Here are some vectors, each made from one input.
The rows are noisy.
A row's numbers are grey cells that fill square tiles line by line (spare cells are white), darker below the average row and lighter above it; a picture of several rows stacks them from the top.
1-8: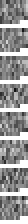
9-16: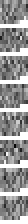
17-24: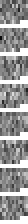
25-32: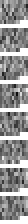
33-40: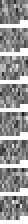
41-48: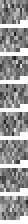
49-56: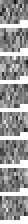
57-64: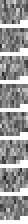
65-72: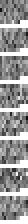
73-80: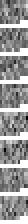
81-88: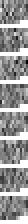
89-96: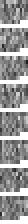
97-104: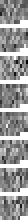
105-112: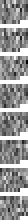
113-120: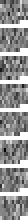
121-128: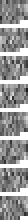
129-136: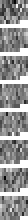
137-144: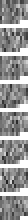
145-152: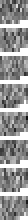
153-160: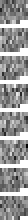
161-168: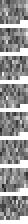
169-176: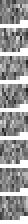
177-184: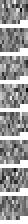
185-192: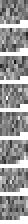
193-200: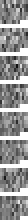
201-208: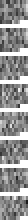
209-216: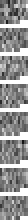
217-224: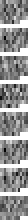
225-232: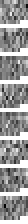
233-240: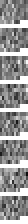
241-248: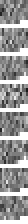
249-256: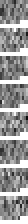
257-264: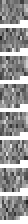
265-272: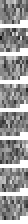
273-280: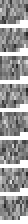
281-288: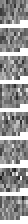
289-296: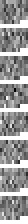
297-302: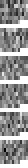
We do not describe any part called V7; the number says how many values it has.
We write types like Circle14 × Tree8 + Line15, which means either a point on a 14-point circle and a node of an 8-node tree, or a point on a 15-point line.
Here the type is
(Bool × Bool × Bool + Line8) × V7 + List2(Line6).
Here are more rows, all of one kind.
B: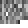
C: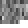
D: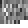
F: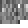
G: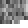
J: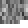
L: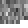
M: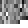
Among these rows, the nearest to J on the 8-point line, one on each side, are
G and L.
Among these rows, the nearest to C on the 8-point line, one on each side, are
B and M.
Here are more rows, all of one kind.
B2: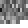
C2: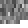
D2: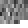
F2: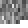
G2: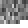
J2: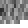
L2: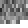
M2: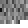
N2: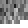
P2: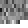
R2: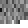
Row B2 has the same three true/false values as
L2, M2, P2 and R2.
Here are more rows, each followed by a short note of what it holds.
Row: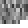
a list of one item
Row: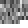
the empty list
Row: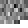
three true/false values and a value of V7
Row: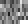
the empty list
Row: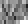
a list of two items
